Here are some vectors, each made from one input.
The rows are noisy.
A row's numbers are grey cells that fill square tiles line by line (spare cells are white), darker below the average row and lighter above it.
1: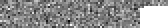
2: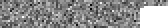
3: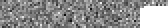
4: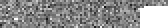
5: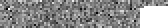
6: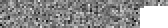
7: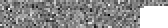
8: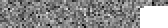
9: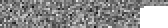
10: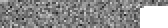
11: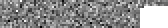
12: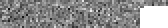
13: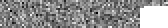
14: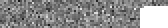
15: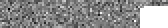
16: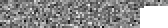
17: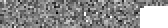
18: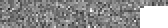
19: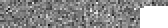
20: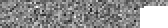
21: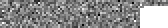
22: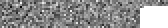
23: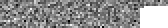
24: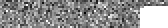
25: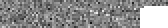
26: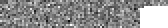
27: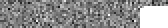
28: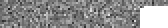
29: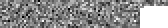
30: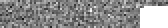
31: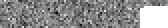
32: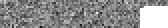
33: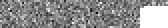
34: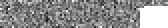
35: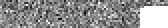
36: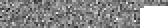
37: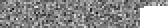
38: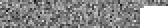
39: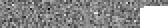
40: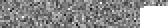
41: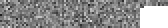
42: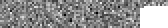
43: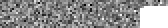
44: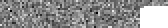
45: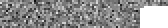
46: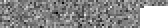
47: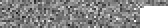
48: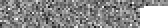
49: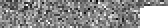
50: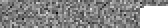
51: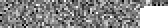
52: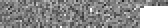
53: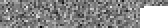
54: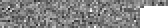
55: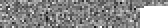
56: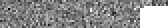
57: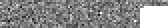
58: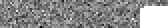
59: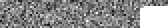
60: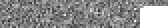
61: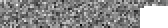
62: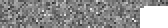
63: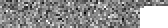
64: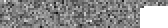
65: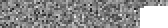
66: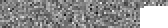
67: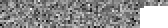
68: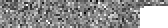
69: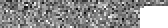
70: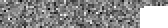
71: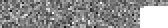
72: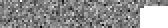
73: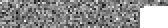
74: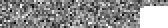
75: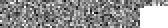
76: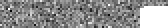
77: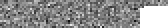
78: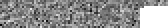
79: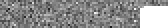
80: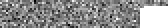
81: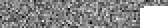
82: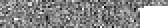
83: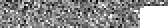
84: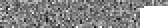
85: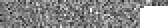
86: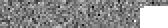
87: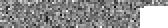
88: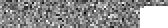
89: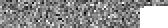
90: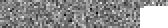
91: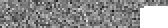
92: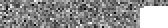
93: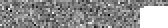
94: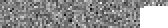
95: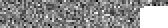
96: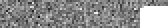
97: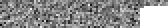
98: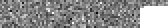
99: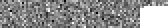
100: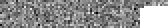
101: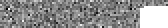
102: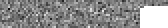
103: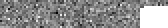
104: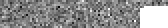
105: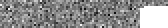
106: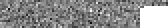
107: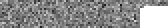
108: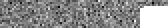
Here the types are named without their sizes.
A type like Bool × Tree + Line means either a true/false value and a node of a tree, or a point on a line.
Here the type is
Circle + Line × Line × Tree + Unit.
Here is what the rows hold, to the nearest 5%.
About 40% of them hold a point on a circle. About 10% of them hold a fixed value. The rest hold a point on each of two lines and a node of a tree.
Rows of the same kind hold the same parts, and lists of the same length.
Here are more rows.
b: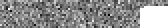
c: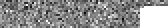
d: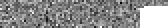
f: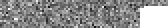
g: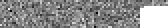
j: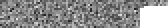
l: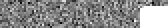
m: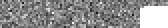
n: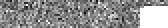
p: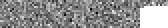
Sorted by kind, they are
b, d, f, g, j, m, p
c, n
l

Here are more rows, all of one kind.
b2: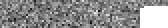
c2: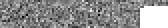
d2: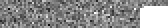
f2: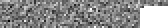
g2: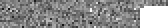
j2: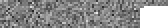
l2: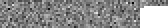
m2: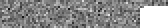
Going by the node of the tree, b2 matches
d2 and l2.
